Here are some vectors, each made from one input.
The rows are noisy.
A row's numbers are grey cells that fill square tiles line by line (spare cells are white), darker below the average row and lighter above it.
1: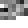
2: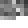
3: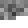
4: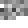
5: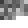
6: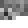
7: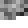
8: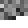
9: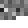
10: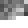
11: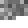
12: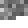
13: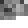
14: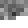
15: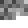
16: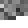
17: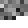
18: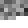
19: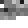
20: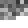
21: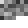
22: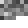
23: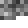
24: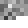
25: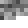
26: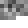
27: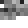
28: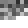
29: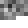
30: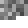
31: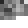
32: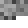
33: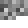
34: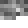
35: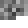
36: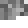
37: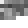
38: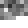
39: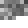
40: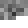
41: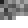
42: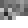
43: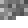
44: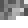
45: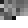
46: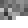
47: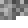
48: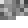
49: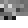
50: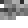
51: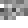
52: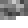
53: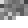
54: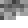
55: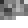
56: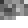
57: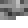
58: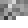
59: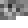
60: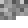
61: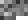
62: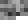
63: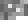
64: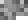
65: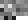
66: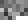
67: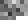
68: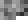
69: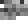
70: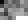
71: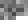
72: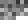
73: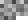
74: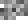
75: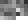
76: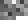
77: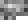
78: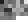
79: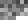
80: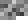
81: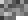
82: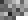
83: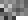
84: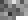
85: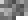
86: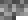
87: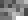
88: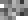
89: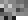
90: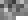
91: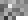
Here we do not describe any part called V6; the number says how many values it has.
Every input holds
one of 8 labels, together with either a point on a 5-point line, or a value of V6.
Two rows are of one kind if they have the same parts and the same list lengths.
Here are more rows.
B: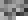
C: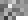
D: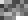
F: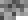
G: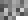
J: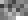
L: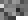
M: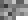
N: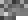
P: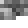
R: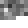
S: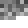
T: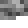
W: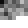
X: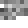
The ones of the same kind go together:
B, C, G, L, M, T, W, X
D, F, J, N, P, R, S

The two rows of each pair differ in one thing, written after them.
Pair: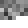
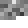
the value of V6
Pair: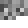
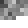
the label
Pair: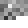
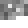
the value of V6
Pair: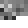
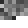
the label
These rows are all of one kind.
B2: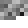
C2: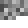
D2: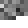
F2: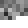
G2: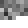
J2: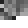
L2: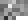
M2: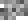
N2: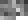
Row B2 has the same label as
D2, F2 and G2.
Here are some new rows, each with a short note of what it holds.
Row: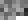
one of 8 labels and a value of V6
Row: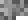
one of 8 labels and a point on a 5-point line
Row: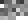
one of 8 labels and a value of V6
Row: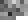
one of 8 labels and a value of V6
